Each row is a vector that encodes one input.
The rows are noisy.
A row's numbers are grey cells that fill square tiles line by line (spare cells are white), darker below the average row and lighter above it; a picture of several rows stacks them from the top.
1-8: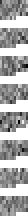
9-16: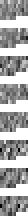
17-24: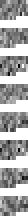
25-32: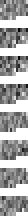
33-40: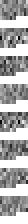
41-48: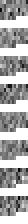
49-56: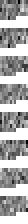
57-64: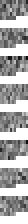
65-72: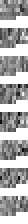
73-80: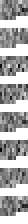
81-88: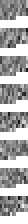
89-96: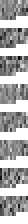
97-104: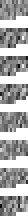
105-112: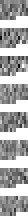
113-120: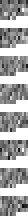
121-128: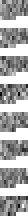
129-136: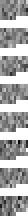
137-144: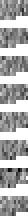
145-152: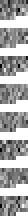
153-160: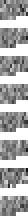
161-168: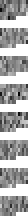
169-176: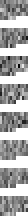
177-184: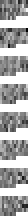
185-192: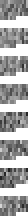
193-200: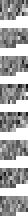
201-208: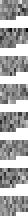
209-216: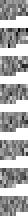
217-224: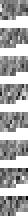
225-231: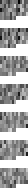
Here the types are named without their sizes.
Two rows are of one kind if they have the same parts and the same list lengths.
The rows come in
2 kinds.
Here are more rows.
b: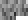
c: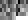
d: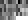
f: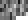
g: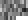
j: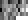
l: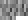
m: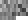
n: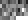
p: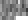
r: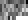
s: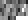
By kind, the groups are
b, g, l, m, p
c, d, f, j, n, r, s

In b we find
a point on each of two circles and a point on a line.
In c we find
a point on each of two circles and a label.
